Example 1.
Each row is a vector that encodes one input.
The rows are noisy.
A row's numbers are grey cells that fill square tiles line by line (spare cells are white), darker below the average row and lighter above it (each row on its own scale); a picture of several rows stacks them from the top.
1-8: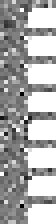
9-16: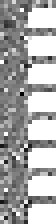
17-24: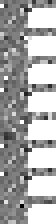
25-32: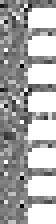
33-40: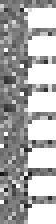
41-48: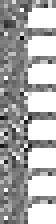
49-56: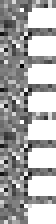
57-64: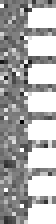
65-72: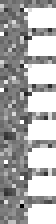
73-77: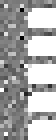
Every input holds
one of 6 labels.
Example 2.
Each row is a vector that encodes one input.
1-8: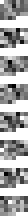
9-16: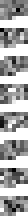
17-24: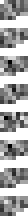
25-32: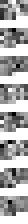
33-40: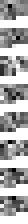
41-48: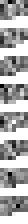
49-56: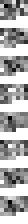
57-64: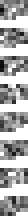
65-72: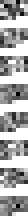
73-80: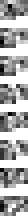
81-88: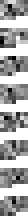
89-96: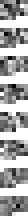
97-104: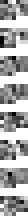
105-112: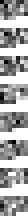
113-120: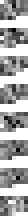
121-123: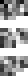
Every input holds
a node of a 20-node tree.
